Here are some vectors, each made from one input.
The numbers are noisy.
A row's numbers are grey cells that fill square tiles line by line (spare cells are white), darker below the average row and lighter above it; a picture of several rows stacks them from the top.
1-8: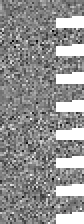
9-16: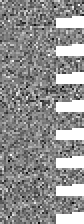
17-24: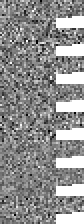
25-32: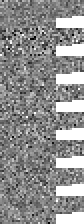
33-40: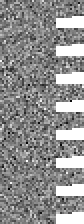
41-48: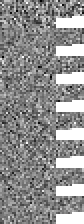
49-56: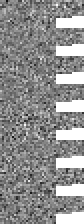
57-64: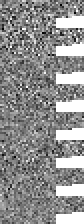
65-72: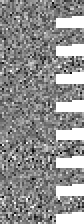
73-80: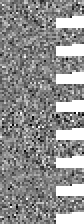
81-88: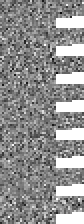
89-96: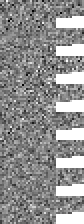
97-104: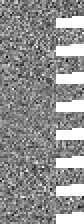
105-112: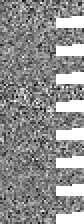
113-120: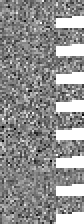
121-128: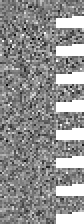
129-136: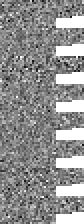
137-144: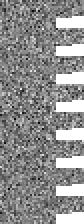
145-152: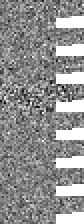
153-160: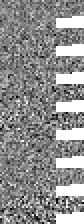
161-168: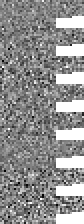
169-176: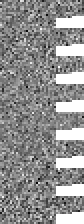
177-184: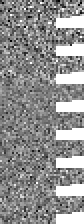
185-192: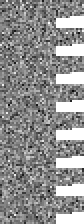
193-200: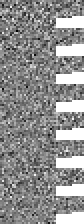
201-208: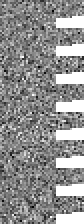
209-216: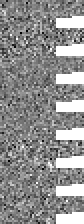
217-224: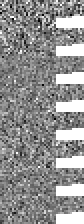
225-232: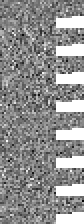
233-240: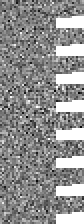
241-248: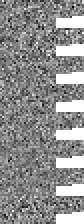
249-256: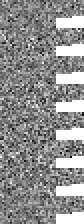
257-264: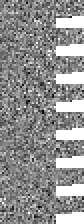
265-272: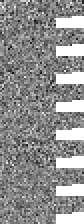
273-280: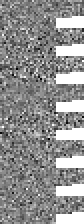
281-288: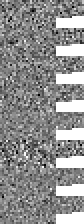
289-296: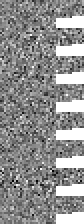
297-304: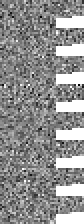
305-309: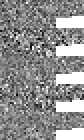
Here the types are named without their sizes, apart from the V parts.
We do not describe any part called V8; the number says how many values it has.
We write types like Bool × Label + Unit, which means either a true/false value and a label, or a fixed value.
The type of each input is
Bool × (Unit + V8 × V8) + Circle.
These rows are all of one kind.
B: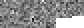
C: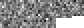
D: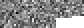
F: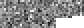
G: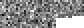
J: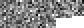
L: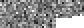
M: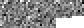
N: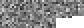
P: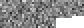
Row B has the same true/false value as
D, N and P.
